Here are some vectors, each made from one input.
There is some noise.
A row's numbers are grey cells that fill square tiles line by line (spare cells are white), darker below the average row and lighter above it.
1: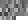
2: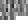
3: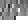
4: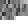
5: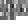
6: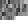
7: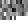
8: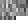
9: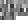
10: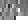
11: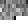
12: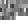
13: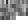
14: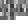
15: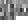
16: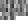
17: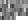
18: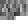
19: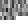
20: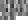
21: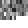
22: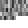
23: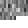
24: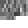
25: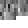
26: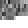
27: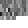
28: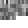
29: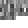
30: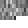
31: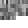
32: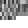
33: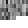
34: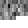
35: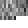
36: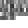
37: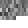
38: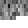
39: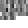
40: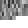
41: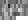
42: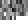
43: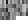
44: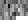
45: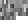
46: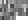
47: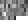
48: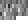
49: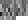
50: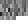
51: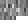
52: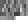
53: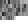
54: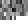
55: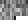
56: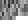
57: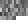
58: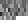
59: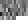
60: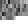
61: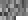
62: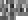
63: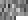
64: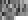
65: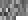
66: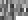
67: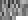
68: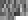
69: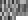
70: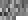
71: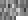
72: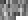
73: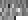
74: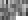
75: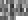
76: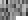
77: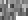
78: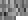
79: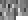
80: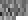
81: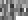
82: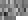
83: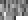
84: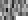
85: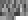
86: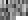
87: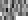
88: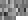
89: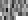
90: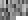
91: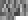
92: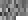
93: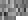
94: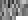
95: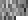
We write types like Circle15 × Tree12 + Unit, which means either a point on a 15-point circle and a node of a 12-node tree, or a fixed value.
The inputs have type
Line7 + List2(Line5).
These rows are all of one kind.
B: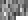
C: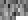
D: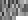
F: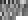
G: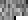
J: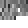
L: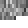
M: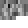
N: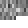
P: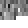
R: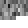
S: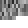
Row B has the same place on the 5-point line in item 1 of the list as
C, M and R.
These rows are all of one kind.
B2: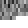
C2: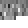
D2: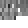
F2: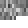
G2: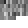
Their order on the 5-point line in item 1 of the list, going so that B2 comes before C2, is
B2, G2, C2, D2, F2.
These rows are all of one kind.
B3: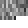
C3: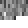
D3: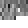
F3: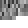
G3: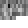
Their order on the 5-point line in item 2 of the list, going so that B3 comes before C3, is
B3, C3, G3, F3, D3.
